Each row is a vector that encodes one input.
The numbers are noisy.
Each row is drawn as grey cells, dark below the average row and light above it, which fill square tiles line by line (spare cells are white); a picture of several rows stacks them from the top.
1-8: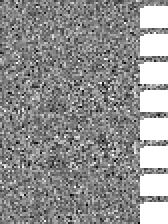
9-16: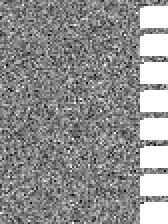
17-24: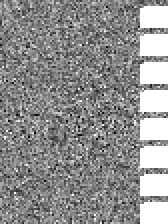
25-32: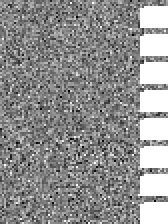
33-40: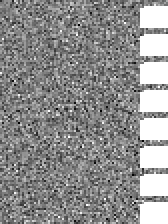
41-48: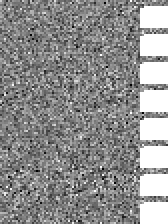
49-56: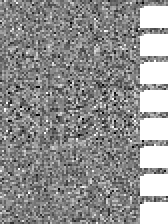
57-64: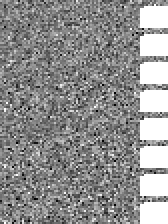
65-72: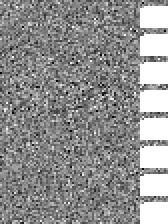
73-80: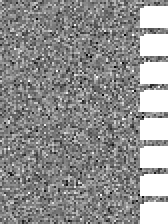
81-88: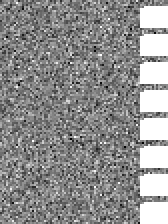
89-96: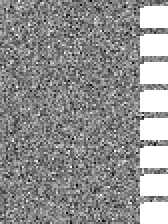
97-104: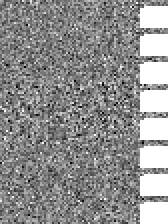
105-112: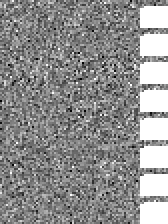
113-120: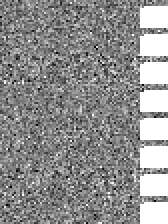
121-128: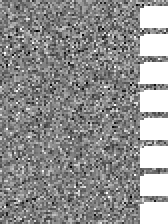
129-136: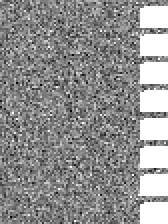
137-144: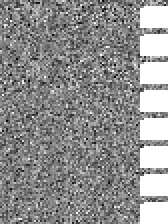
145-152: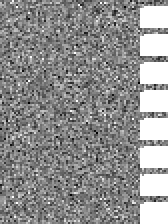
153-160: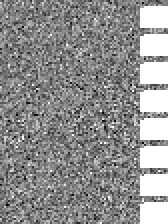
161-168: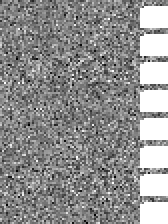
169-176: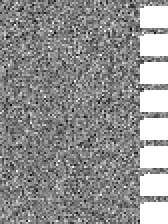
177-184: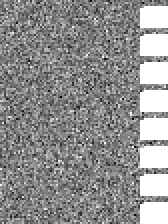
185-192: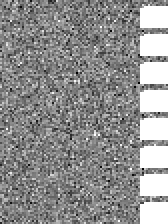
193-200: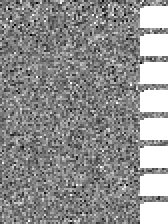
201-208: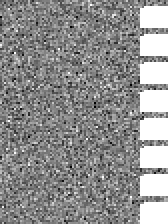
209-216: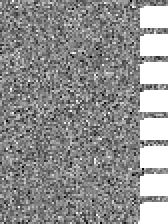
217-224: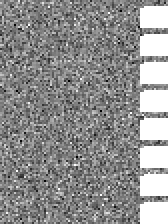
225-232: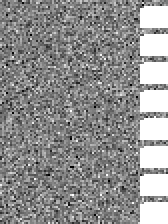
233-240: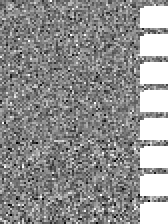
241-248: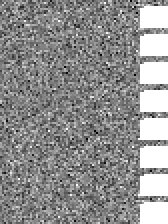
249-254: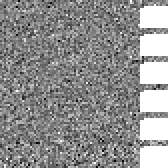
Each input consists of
a true/false value, together with a list of up to two items, each a point on a 3-point line and a point on a 5-point line.
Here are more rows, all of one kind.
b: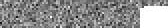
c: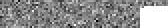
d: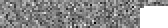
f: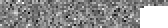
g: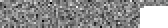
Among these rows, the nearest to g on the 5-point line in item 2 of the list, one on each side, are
d and f.
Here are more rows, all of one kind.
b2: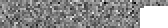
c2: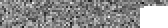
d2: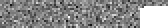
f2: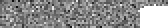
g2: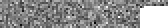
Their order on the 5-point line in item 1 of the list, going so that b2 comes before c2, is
g2, b2, f2, d2, c2.
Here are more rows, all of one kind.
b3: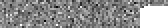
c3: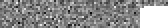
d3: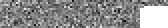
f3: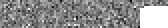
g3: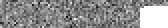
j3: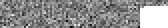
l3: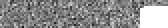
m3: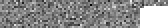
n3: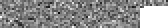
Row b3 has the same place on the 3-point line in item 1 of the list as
c3, l3 and m3.
